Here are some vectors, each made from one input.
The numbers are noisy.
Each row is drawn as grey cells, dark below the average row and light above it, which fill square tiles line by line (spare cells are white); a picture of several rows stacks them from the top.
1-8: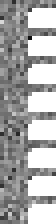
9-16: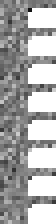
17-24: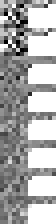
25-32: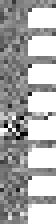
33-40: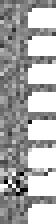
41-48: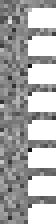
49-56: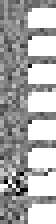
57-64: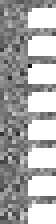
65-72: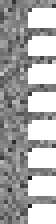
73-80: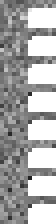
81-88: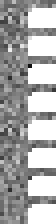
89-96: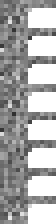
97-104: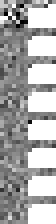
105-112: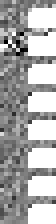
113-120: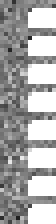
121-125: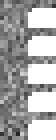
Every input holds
either a point on an 11-point circle and a true/false value, or a fixed value.
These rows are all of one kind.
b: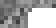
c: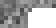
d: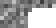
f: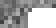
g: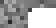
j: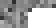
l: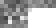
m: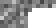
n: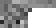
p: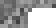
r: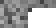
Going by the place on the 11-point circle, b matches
c, f, n and p.
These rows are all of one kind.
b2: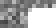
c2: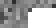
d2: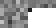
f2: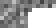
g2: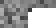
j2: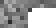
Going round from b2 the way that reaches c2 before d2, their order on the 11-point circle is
b2, c2, d2, g2, j2, f2.
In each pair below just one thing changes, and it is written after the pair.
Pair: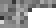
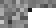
the true/false value
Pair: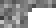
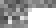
the place on the 11-point circle
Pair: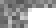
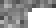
the place on the 11-point circle
